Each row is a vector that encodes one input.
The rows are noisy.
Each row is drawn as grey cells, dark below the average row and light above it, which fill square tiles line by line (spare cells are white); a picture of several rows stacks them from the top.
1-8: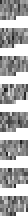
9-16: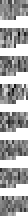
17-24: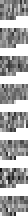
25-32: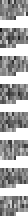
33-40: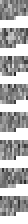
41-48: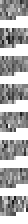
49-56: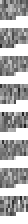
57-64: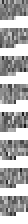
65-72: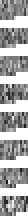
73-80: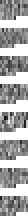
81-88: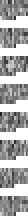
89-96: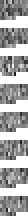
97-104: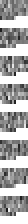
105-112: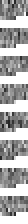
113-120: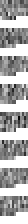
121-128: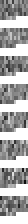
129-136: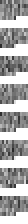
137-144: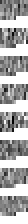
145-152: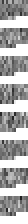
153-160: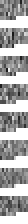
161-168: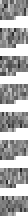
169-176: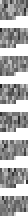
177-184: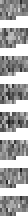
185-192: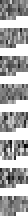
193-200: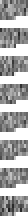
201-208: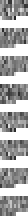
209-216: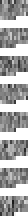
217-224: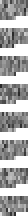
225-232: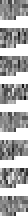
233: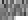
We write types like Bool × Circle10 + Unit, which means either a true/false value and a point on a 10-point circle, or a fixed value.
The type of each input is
Circle16.
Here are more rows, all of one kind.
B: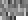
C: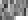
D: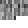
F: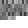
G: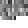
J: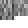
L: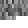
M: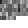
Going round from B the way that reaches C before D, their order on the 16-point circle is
B, C, J, F, L, M, D, G.
